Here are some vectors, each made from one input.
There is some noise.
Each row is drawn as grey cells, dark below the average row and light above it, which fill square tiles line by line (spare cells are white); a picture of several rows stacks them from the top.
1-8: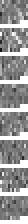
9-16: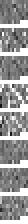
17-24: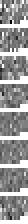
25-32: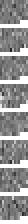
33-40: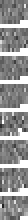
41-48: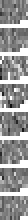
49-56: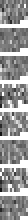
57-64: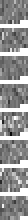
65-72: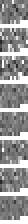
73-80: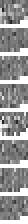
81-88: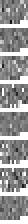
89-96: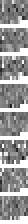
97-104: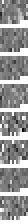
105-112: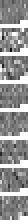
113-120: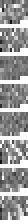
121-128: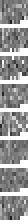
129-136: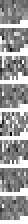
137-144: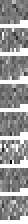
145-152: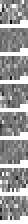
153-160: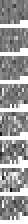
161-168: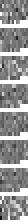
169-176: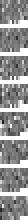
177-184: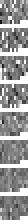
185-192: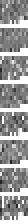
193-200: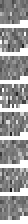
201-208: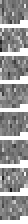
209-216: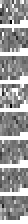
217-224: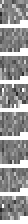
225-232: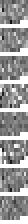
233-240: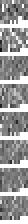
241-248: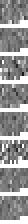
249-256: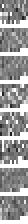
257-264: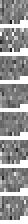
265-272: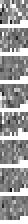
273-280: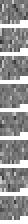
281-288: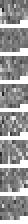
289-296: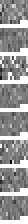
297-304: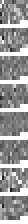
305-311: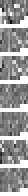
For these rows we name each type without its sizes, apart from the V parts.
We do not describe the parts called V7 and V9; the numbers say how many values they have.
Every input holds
a node of a tree, a true/false value, a value of V7 and a value of V9.
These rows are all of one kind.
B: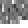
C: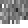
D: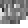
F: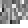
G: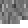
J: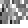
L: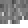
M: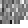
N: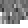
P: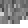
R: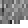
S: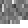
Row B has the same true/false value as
G, M, R and S.
